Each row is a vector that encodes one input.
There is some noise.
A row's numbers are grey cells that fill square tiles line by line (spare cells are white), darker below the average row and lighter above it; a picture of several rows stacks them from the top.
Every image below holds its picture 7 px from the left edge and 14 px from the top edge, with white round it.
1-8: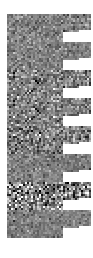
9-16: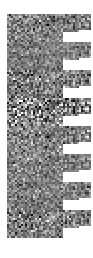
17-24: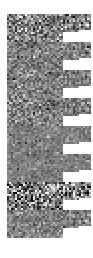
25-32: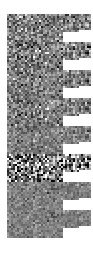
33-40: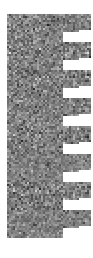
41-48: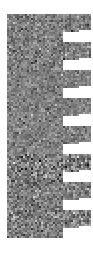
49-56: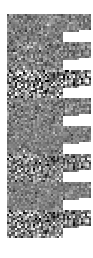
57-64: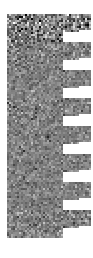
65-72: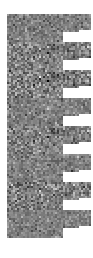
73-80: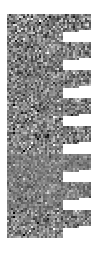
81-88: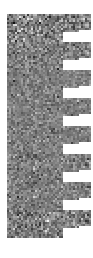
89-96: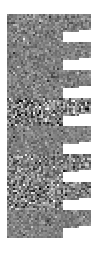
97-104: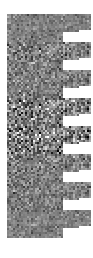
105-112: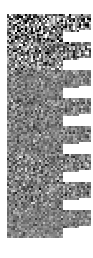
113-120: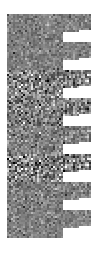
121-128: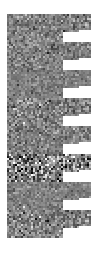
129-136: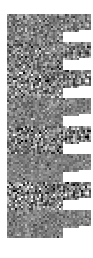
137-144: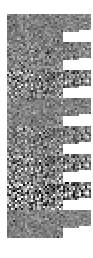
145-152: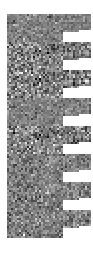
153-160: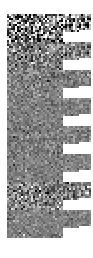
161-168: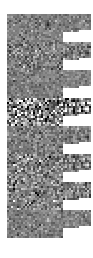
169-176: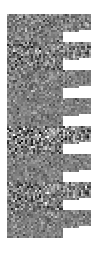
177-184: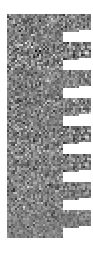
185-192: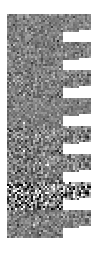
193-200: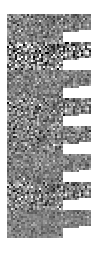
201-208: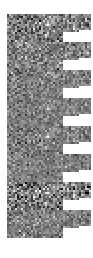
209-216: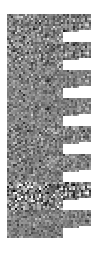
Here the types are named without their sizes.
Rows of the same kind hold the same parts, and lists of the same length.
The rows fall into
2 kinds.
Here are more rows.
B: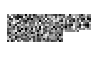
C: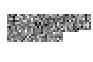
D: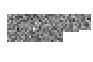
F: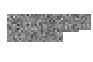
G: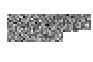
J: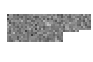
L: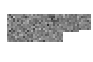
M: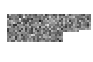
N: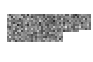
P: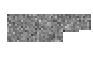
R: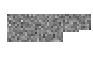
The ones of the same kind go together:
B, D, F, G, J, L, M, N, P, R
C

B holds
three labels, a node of a tree and six true/false values.
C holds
a label.
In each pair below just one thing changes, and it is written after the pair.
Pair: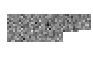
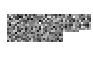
the node of the tree
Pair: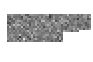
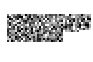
the node of the tree
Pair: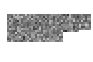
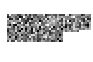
the node of the tree
